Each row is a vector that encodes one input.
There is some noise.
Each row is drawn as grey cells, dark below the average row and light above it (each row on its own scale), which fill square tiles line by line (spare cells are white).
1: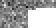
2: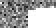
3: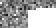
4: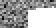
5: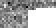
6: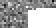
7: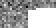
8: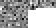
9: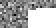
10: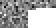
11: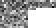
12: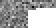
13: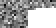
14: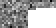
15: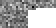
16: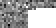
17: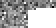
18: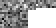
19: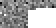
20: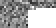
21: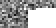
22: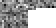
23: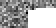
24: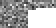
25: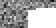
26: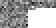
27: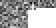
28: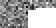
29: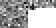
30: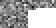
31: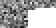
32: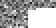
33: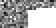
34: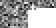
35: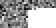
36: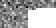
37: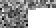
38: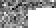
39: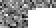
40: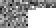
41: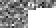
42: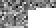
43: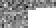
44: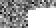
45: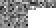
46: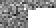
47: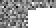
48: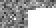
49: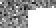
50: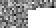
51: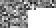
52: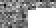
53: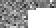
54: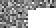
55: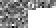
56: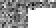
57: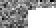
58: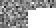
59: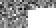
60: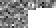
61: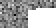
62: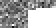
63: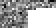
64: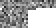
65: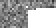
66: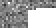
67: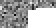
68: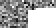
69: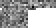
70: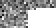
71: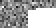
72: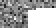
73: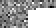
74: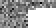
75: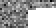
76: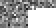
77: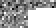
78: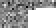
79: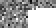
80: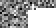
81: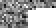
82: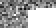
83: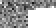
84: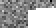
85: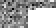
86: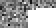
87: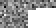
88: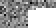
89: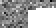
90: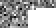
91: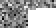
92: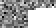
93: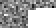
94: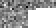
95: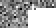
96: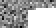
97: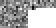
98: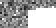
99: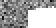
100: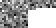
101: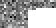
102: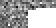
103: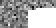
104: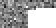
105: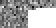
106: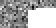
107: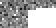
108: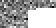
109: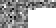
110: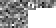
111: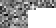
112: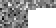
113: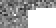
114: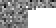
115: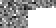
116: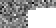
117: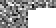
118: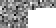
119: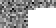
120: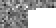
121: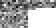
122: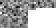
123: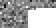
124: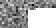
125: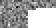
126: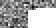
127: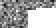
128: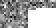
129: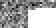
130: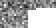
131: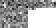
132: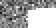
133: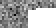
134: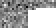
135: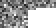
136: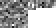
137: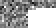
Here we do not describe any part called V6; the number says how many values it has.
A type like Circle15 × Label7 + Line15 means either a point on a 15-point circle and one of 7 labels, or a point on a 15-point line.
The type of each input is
List2(Bool × V6).
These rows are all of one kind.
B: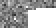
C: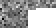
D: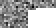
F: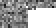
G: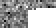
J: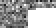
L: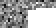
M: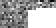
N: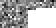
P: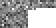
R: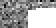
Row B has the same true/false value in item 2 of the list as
L and N.
